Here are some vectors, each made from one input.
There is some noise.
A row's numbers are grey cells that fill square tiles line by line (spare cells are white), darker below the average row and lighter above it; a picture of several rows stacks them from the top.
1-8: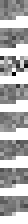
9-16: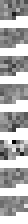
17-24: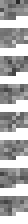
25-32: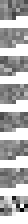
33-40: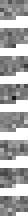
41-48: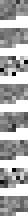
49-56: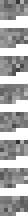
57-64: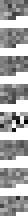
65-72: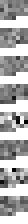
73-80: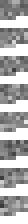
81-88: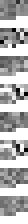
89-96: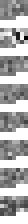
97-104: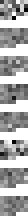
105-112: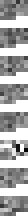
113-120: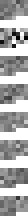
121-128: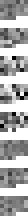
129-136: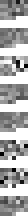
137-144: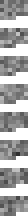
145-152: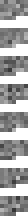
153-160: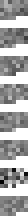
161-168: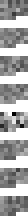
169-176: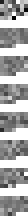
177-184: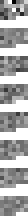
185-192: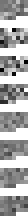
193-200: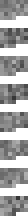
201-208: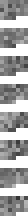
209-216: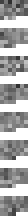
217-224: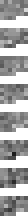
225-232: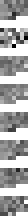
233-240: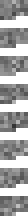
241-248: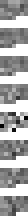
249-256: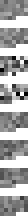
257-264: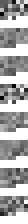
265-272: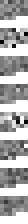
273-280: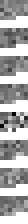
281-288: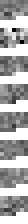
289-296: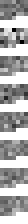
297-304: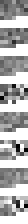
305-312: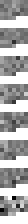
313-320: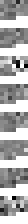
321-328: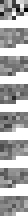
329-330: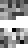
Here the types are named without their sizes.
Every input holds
either a point on a line, or a list of items, each a point on each of two circles.
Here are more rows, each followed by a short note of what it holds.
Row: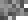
the empty list
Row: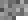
a list of one item
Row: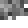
the empty list
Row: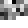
a point on a line
